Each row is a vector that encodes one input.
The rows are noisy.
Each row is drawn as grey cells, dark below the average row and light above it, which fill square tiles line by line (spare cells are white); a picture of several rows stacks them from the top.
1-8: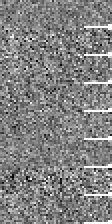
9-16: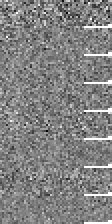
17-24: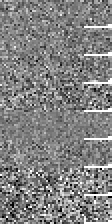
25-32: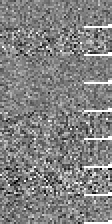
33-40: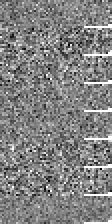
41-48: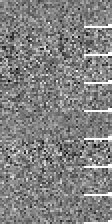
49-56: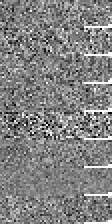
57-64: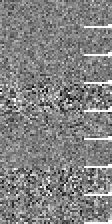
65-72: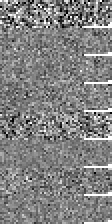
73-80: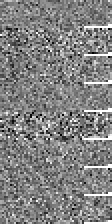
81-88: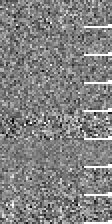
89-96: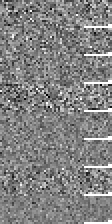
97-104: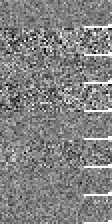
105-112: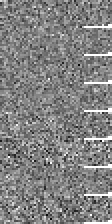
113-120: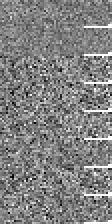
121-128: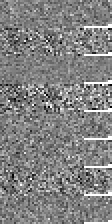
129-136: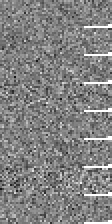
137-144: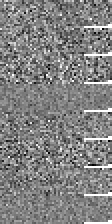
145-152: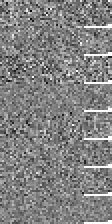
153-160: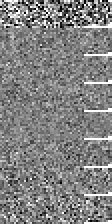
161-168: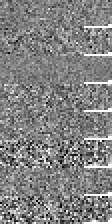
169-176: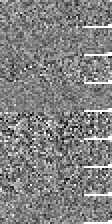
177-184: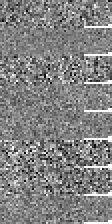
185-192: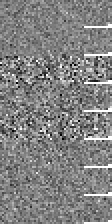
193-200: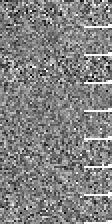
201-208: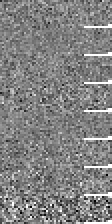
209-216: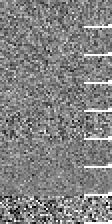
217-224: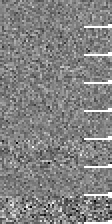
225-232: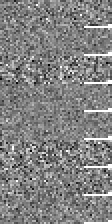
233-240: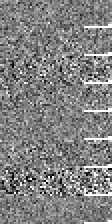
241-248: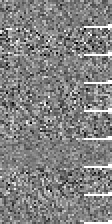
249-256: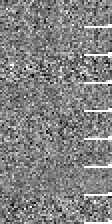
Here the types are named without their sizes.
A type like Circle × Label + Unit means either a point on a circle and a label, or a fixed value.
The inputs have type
Bool × (Circle + Line).
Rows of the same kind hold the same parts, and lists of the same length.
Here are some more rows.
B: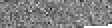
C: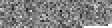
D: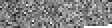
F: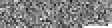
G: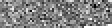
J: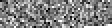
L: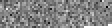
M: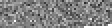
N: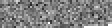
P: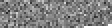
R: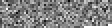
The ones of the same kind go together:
B, C, D, F, J, L, P
G, M, N, R

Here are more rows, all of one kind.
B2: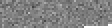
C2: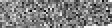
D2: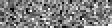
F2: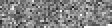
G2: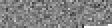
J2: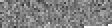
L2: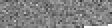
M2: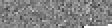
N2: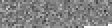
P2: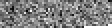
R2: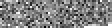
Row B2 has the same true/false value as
C2, N2 and R2.
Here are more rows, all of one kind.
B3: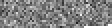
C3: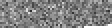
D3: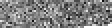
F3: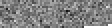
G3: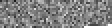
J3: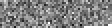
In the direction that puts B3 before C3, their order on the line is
B3, F3, J3, C3, D3, G3.
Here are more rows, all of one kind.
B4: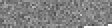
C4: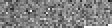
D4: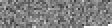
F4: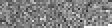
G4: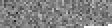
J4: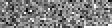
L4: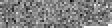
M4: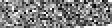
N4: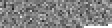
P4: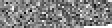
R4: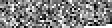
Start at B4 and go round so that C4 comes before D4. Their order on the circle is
B4, R4, G4, C4, D4, P4, M4, F4, L4, N4, J4.
